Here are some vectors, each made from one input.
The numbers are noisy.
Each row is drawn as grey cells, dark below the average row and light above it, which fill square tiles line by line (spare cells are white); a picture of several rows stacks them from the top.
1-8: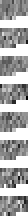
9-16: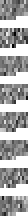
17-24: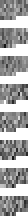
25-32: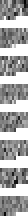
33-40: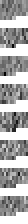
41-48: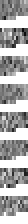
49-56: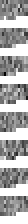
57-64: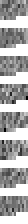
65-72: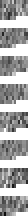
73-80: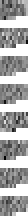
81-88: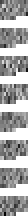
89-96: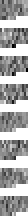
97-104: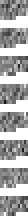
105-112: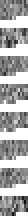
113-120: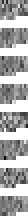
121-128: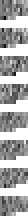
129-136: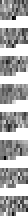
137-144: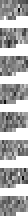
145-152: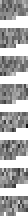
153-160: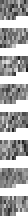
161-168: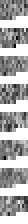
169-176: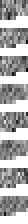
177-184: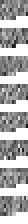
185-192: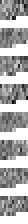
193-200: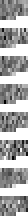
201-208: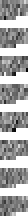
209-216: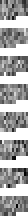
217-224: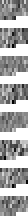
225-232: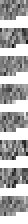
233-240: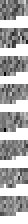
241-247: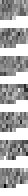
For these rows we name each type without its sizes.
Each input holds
a list of points on a circle.
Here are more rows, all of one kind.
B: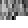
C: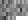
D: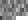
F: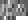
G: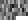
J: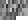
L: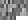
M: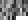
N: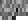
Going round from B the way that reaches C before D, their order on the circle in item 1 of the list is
B, N, J, L, C, D, F, G, M.
